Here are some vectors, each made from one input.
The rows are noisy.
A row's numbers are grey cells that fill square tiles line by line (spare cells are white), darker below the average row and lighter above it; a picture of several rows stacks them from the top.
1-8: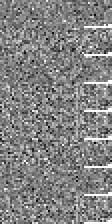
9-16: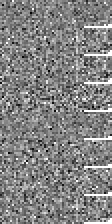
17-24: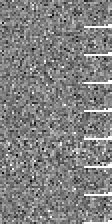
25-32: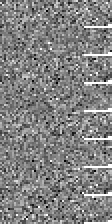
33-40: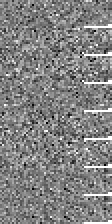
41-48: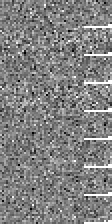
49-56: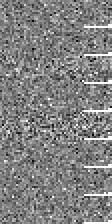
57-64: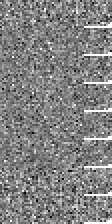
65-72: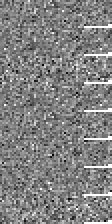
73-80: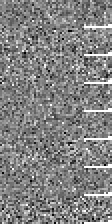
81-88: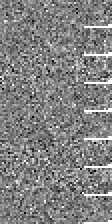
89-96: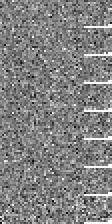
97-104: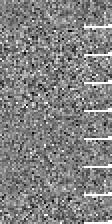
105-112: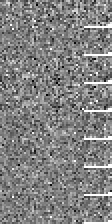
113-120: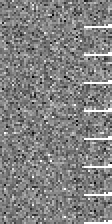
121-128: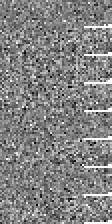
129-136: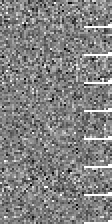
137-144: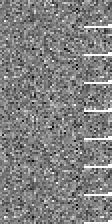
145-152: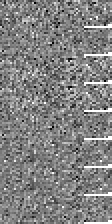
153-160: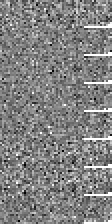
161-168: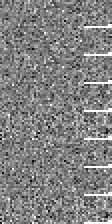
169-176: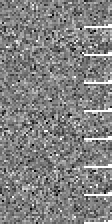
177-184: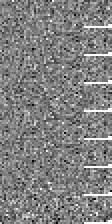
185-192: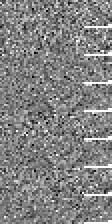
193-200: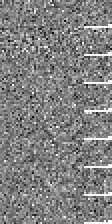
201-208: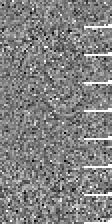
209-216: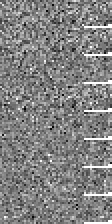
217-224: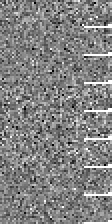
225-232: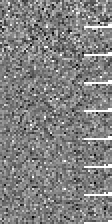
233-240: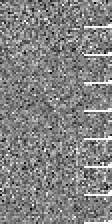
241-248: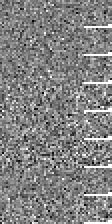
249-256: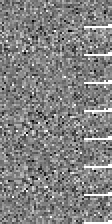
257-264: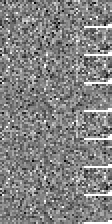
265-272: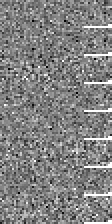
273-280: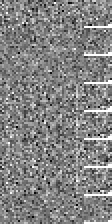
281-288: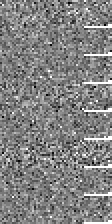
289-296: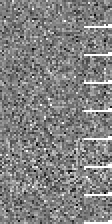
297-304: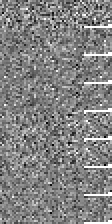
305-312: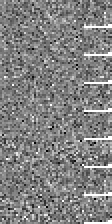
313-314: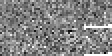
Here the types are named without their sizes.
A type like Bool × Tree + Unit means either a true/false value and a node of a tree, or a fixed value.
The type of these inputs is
Bool × Bool × Bool × Bool + Line × Line + Tree + Unit.
